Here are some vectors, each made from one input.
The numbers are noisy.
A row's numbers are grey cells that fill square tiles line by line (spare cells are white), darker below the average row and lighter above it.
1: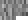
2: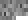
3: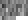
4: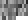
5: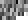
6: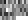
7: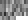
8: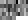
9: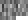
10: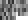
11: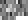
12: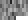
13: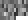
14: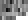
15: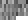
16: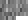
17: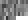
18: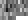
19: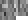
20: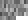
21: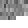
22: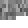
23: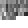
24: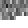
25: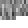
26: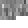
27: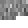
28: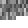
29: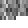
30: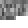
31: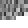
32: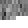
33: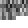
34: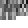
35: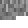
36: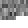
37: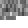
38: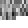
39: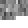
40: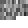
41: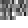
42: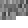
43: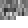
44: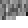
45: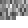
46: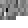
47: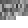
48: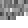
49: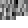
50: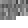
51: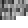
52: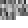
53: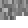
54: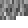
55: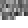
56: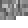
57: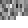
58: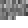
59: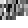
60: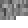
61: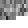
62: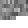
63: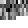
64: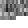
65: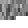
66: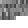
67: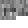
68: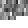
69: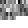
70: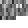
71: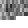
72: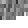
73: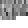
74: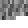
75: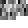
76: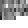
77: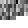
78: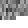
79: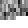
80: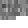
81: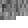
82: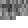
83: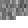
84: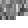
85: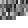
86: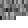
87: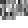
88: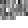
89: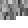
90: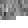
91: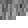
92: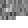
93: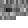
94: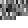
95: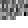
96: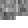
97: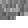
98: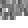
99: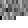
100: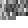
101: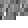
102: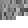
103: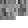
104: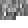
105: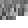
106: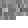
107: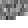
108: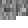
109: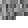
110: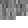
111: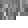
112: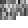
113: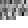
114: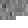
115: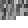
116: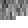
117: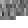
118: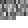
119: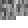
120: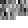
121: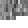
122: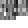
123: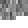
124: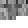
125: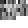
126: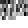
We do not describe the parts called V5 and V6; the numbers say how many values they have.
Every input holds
four true/false values, together with either a point on a 4-point line and a value of V5, or a value of V6.
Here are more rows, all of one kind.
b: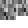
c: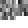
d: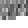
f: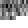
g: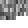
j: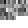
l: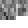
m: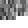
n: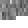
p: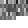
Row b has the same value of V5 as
j and p.
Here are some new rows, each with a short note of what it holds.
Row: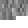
a point on a 4-point line, four true/false values and a value of V5
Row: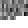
four true/false values and a value of V6
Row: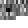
four true/false values and a value of V6
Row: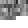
a point on a 4-point line, four true/false values and a value of V5
